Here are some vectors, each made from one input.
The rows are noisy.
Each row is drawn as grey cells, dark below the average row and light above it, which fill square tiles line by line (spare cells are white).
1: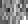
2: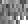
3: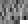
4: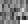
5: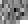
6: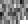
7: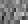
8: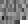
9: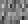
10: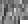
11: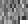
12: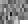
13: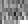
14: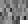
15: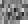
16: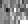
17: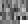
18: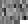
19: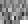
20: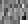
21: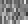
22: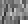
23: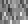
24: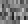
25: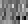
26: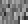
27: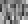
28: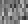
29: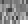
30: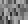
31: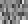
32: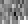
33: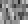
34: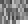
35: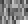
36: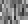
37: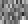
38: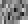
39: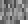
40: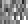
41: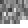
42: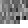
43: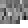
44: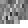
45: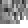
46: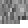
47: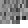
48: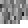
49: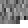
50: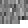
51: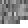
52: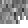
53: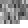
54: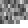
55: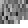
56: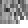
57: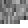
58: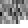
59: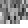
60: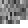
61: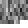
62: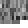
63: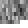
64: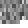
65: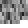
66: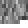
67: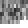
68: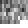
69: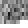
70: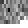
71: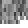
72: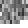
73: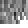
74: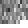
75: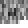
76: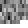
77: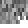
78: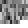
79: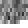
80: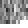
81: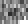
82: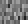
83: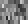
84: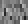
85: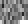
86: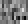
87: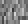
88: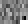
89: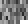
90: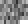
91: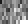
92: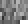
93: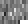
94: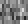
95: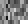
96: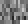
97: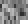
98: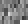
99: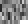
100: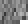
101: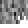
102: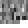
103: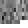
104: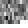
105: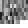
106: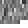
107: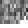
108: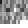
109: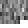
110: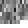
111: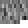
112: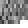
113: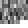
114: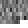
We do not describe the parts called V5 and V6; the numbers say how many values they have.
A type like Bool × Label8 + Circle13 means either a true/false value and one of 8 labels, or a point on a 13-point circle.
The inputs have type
Bool × (Line4 + V6) × V5.
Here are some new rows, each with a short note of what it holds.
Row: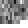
a true/false value, a value of V5 and a value of V6
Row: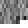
a point on a 4-point line, a true/false value and a value of V5
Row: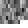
a true/false value, a value of V5 and a value of V6
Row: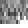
a true/false value, a value of V5 and a value of V6
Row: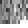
a true/false value, a value of V5 and a value of V6
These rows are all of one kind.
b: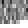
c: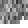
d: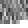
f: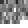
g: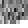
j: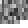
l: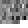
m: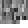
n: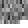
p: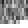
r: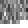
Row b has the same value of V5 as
d, f, p and r.
